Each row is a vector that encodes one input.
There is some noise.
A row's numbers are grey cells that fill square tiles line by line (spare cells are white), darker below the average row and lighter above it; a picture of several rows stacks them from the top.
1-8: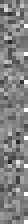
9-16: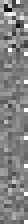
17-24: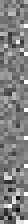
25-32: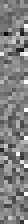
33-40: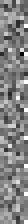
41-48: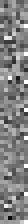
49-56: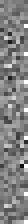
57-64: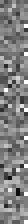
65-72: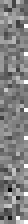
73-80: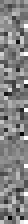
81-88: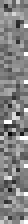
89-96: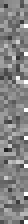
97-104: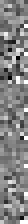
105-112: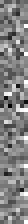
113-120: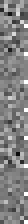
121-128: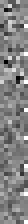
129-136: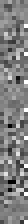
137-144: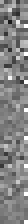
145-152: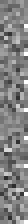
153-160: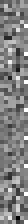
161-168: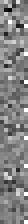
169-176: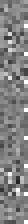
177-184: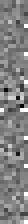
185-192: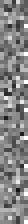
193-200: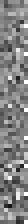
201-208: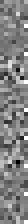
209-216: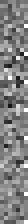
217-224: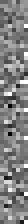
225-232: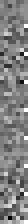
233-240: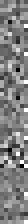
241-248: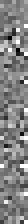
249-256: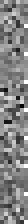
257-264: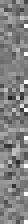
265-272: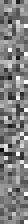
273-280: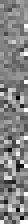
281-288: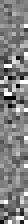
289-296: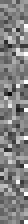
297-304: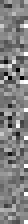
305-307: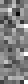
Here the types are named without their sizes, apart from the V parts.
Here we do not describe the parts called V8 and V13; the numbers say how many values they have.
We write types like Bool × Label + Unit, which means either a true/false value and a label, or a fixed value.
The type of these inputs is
(Line + V8) × Tree × V13.
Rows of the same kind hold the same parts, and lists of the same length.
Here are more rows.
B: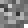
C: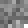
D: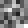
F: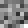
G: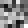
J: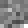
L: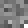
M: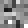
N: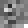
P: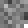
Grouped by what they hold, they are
B, D, F, G, J, L, N, P
C, M

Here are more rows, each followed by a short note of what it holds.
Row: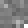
a point on a line, a node of a tree and a value of V13
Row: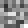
a node of a tree, a value of V8 and a value of V13
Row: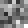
a node of a tree, a value of V8 and a value of V13
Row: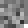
a point on a line, a node of a tree and a value of V13
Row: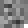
a point on a line, a node of a tree and a value of V13
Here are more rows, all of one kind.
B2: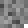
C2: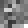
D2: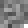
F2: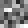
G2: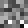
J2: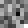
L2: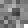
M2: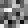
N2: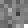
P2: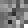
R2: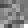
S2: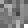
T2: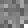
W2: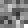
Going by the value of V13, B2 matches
J2, L2, S2 and W2.
